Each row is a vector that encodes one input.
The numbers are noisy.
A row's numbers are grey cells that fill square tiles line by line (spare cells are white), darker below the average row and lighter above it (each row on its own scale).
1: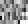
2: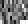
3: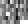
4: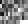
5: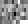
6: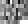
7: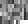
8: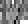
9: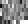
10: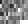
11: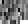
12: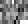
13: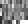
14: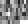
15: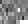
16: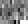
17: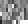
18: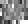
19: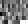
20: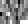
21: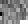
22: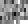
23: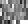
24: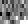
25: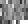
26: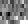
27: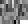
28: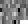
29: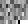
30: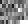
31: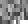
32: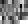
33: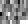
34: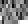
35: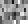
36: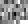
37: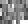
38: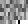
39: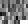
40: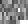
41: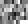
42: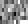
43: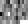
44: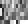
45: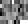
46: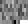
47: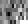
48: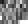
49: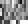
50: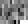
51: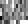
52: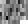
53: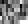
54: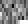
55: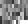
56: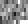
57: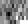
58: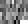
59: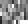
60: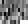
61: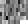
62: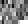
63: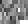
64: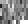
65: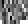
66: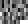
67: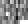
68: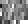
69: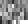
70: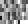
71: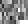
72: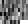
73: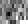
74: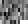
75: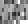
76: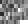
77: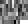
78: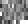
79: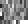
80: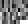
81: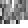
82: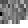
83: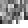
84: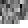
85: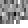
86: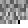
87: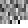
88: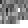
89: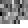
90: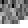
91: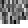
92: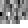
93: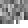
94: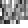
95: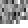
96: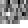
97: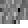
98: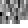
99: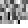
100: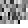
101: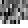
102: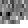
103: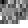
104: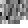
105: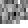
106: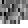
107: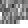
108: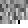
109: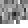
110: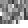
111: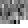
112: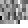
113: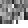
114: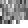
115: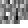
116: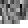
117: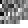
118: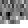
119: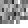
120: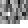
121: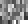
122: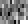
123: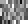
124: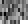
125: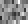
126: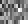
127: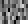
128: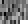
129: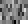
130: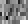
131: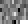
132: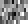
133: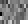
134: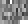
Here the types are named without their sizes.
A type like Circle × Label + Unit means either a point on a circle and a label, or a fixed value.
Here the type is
(Circle + Unit) × Label + Line.
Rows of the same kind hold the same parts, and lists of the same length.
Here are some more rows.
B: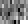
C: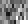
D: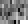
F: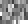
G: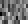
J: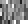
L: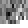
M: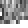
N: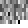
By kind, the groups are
B, C, D, L
F, J, M, N
G

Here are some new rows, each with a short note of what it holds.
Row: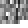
a point on a circle and a label
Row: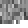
a point on a line
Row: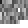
a point on a circle and a label
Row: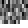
a point on a circle and a label
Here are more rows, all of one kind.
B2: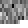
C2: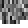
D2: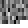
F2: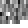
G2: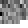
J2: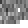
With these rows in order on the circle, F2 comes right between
D2 and G2.
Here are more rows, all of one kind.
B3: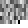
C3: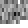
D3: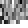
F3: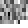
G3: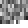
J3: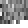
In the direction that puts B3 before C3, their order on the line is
B3, F3, C3, G3, J3, D3.
